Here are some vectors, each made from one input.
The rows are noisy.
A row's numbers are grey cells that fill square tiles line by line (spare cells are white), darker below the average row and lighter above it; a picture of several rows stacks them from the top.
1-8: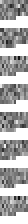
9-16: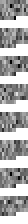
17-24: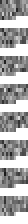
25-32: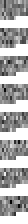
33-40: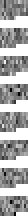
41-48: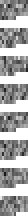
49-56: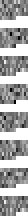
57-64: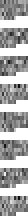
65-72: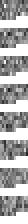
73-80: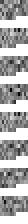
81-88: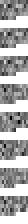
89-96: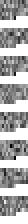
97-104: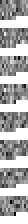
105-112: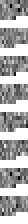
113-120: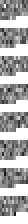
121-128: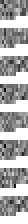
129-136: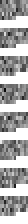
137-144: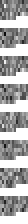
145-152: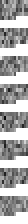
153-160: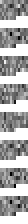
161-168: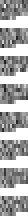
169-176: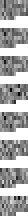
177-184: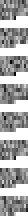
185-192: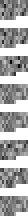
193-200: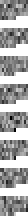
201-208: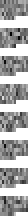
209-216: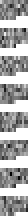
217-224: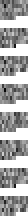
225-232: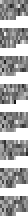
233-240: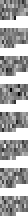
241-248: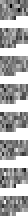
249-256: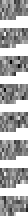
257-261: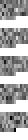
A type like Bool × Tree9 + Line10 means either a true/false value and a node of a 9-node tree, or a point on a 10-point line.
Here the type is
Line14 + Line15.
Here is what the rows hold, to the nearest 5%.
About 55% of them hold a point on a 14-point line. The rest hold a point on a 15-point line.
